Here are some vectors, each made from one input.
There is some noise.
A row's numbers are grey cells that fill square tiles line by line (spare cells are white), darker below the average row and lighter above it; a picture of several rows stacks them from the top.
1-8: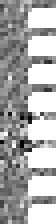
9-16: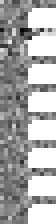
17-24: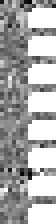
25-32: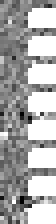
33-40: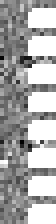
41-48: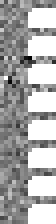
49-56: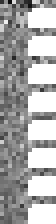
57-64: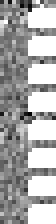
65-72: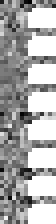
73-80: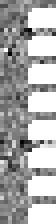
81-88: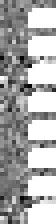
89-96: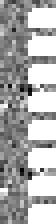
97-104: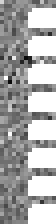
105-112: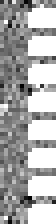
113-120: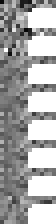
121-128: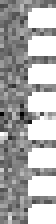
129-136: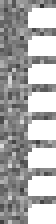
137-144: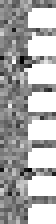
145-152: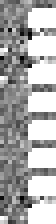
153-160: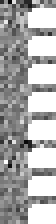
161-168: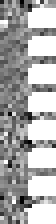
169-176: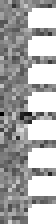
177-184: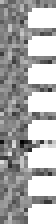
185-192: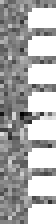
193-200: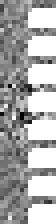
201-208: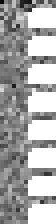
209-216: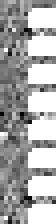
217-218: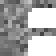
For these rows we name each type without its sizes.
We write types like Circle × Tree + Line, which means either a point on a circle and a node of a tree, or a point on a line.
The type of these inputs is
(Bool × Bool × Bool + Unit) × Line + Circle.
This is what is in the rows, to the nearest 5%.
About 25% of them hold a point on a circle. The rest hold a point on a line, together with either a fixed value, or three true/false values.
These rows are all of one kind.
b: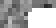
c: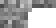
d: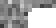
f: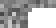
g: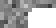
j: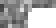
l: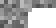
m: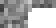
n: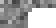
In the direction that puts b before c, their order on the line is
f, b, d, g, l, n, c, m, j.
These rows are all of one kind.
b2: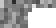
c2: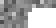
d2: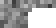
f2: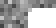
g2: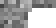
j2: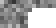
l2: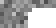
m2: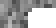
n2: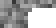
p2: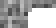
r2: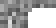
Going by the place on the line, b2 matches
d2 and f2.
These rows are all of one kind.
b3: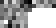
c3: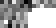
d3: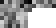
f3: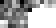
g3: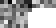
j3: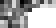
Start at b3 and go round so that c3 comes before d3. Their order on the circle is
b3, c3, g3, f3, j3, d3.
